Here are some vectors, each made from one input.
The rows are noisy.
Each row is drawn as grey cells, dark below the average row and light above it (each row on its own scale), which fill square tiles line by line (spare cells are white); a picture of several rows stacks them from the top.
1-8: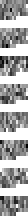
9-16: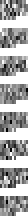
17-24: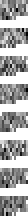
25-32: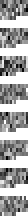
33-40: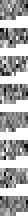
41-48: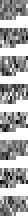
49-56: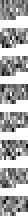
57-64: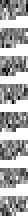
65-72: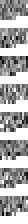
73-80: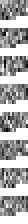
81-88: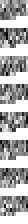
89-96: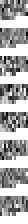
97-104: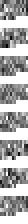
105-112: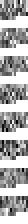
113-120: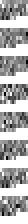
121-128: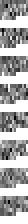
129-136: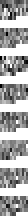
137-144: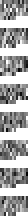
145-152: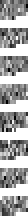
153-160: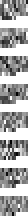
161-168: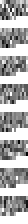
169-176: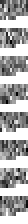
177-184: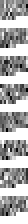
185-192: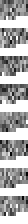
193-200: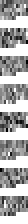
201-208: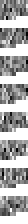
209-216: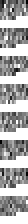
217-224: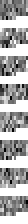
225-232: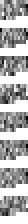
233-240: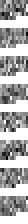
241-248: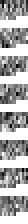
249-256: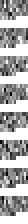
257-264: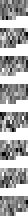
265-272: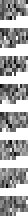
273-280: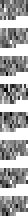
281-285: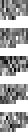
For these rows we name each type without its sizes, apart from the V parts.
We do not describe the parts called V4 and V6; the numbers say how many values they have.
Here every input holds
a point on a line, together with either a node of a tree and a value of V6, or a true/false value and a value of V4.
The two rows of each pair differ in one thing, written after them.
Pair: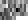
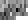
the true/false value
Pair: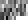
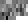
the true/false value
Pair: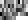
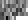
the value of V4
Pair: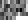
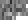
the true/false value
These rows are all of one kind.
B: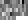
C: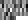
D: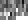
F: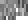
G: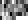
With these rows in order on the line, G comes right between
B and D.
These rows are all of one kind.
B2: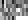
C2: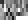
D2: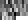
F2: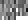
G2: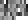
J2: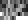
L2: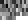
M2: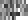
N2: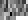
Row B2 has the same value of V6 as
F2, L2 and N2.
